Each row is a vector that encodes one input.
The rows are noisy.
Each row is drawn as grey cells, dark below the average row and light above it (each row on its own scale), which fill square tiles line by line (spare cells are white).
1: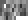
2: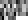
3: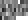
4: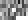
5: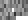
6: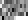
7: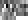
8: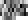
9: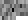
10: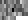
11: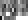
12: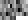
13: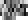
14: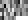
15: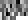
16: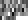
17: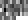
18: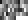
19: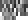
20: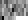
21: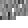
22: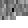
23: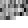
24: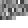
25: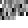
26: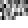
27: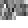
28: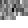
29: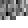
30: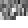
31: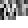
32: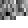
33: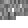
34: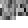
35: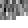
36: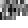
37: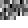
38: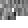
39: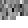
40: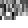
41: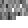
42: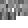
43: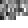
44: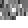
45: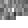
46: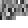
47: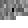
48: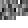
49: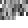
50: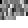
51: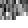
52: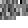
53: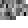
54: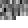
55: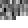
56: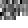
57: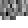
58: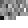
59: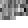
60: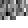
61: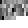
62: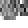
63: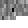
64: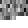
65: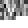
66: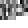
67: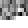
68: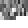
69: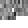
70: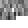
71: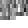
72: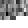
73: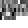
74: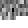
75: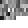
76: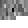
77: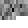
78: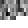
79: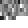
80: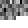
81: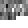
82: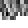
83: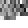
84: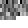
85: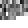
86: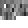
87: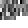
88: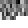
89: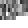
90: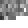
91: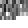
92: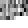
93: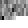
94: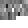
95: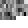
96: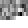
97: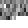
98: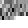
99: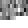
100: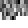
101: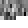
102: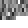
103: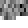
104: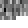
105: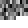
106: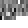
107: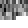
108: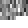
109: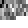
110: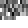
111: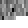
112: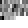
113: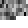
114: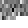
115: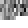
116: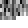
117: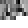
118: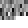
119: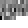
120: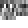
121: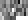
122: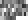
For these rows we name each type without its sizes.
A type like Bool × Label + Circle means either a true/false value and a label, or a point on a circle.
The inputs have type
(Bool × Bool × Bool × Bool + Line) × Line.
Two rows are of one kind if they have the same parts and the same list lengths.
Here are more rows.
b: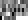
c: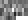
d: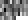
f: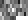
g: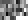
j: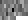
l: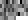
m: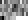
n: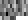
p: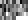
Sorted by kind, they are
b, d, l, p
c, f, g, j, m, n

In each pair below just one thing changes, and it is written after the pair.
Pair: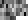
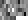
the place on the line
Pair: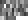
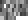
the place on the line
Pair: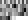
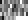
one of the four true/false values
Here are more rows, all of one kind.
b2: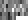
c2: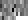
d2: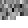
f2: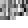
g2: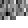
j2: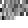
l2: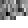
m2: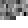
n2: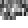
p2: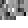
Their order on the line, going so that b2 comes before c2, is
n2, g2, b2, m2, l2, p2, d2, j2, c2, f2.
